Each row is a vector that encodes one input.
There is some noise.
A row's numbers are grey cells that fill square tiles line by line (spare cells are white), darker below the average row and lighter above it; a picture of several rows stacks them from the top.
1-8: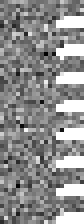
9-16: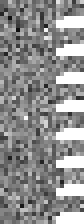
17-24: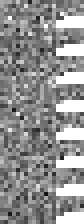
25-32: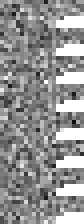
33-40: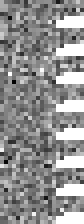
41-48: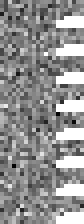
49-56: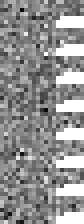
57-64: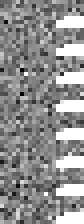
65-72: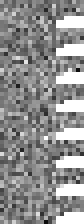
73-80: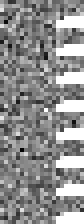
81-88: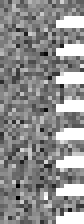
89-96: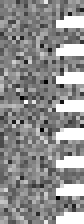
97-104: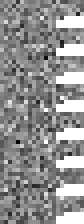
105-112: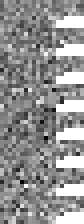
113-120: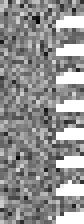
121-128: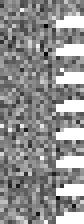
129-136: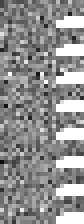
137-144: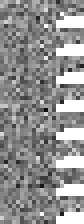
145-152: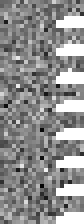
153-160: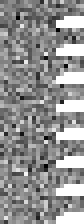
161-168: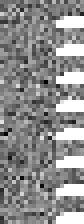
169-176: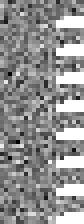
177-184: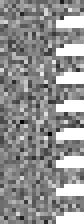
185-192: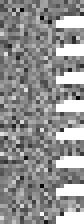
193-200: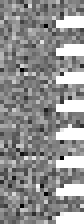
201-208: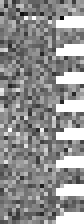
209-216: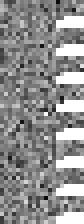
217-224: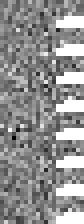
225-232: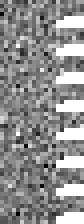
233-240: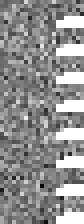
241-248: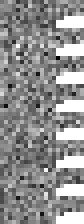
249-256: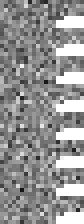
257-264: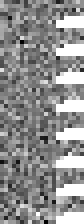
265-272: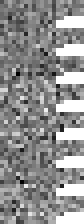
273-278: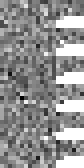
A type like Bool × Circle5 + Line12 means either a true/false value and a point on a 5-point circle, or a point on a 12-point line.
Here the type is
Bool × Circle6 × (Line7 + Line11).
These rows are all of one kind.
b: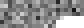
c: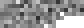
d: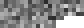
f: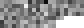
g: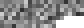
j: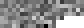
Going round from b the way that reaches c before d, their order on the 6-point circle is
b, c, j, d, g, f.
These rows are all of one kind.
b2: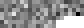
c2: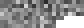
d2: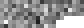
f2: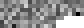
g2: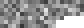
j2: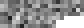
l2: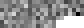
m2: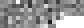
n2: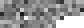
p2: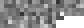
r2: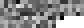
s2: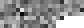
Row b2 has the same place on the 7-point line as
c2, f2, l2 and r2.
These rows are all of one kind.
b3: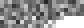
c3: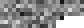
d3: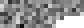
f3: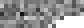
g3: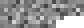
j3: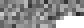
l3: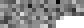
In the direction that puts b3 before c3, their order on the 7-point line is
f3, b3, c3, j3, g3, l3, d3.
